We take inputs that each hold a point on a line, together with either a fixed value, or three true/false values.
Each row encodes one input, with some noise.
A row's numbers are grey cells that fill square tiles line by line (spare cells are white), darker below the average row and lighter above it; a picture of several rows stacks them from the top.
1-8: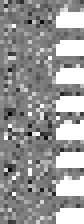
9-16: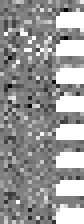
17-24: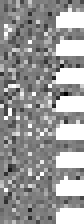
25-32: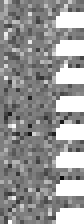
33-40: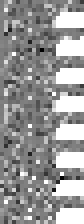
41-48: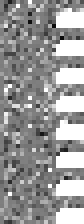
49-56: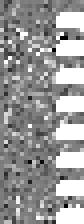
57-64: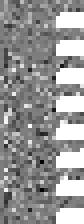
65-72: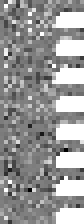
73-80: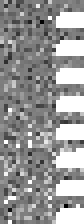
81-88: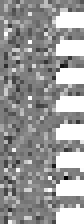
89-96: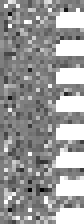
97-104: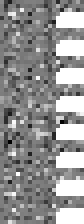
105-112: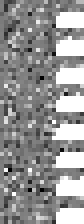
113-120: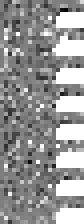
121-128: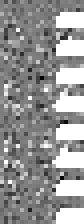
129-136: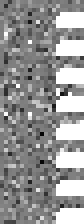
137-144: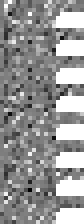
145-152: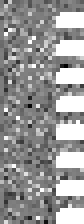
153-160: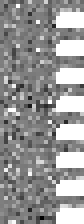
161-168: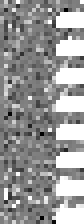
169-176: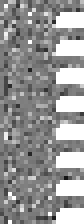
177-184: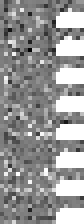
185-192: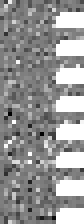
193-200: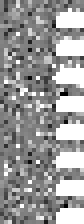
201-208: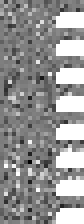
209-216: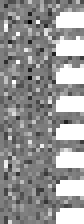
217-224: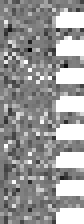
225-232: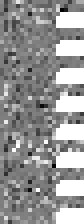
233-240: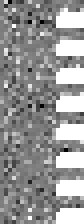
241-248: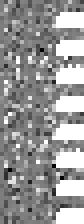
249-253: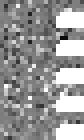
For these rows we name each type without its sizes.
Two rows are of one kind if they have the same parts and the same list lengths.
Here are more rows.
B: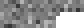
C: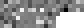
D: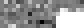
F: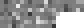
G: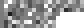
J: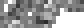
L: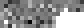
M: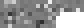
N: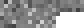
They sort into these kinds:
B, G, J, L, N
C, D, F, M

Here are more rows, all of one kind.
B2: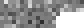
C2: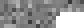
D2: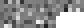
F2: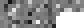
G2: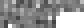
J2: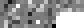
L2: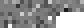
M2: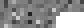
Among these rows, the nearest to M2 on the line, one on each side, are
C2 and F2.
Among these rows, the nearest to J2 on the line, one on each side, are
D2 and F2.
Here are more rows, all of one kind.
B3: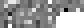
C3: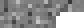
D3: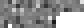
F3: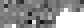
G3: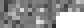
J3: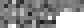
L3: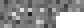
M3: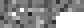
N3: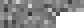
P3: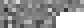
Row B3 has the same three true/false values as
C3, N3 and P3.
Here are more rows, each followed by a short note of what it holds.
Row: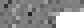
a point on a line and three true/false values
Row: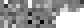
a point on a line and three true/false values
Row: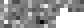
a point on a line
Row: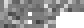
a point on a line
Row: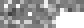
a point on a line
